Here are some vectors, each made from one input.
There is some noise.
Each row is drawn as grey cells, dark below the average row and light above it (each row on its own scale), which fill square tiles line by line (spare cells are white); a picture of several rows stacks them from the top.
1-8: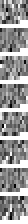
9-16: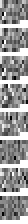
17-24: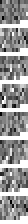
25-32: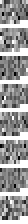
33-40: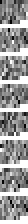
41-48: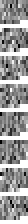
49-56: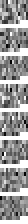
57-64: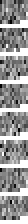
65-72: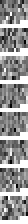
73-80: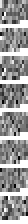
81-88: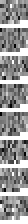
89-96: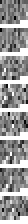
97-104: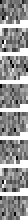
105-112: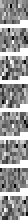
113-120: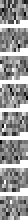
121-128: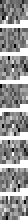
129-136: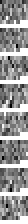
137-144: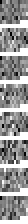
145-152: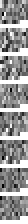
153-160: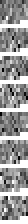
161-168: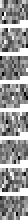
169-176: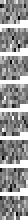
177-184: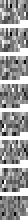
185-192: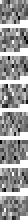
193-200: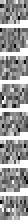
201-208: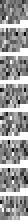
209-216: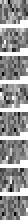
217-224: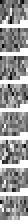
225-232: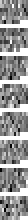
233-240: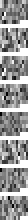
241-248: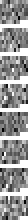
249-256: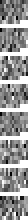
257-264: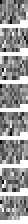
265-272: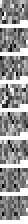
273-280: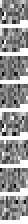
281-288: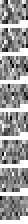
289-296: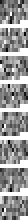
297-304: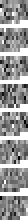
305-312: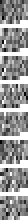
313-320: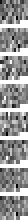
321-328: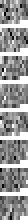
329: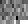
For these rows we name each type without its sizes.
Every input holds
either five true/false values, or a list of points on a line.
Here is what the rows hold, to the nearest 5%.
About 65% of them hold five true/false values. The rest are lists of points on a line.
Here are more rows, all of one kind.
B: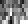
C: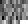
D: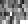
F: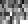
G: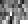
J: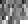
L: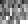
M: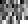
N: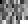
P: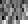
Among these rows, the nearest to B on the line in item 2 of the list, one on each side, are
J and P.
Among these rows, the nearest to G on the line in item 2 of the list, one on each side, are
C and D.
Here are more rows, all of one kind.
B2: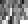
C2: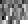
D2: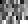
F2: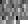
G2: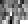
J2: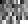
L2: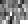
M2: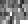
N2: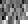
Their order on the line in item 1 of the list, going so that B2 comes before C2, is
M2, G2, L2, B2, C2, N2, F2, D2, J2.
